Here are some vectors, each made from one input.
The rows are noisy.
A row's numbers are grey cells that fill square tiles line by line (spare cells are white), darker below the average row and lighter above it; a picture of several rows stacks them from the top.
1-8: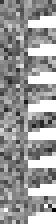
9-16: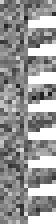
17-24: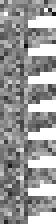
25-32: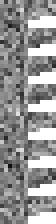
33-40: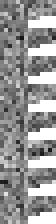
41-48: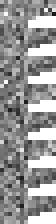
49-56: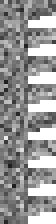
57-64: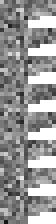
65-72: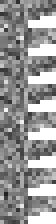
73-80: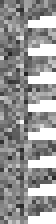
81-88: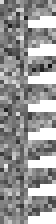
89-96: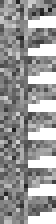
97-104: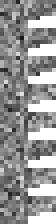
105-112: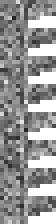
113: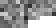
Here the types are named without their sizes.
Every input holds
a true/false value, together with a list of points on a circle.
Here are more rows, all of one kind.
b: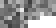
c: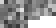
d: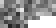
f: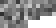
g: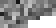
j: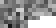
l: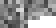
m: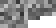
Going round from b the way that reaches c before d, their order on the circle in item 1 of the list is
b, l, f, m, c, g, j, d.
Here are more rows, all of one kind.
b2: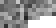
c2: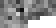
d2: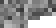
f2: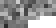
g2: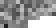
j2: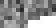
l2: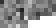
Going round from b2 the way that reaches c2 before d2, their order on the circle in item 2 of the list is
b2, f2, j2, c2, l2, g2, d2.
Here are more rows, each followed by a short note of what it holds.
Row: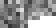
a true/false value, together with a list of one item
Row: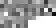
a true/false value, together with the empty list
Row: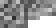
a true/false value, together with a list of two items
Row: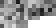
a true/false value, together with the empty list
